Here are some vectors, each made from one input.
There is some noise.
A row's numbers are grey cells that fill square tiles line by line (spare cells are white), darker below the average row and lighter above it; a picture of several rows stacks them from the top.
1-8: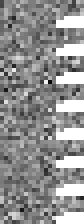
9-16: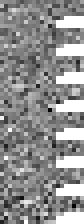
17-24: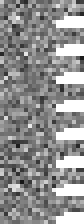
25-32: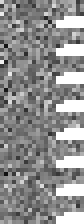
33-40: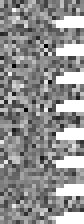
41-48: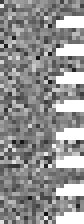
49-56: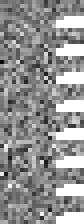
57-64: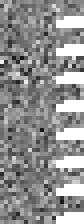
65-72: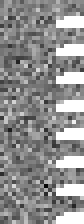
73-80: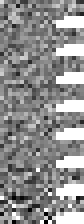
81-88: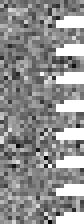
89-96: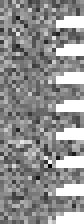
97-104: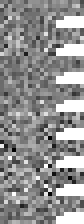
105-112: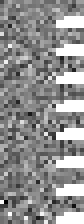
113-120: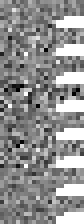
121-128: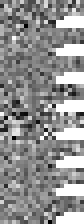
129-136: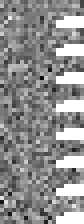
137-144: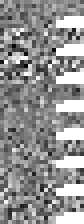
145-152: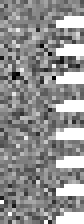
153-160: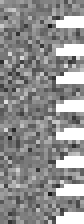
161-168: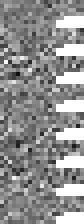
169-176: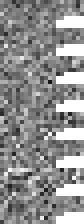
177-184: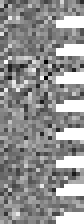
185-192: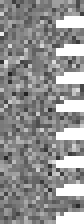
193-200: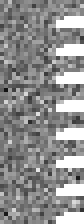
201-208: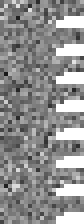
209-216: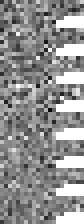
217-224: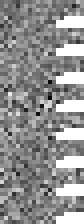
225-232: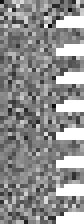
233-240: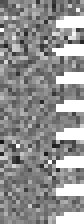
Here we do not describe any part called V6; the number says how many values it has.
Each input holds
a true/false value and a value of V6, together with either a point on an 11-point line, or a value of V6.
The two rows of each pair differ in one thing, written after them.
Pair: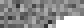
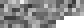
the true/false value
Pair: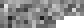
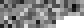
the true/false value
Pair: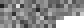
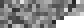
the place on the 11-point line
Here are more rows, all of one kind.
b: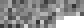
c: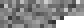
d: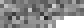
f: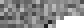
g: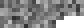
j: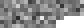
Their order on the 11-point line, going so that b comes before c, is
b, f, c, g, j, d.
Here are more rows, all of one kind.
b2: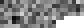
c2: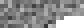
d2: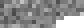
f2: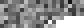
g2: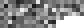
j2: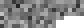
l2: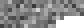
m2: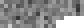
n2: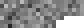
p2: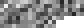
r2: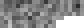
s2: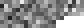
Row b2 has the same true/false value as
g2, j2, l2 and p2.
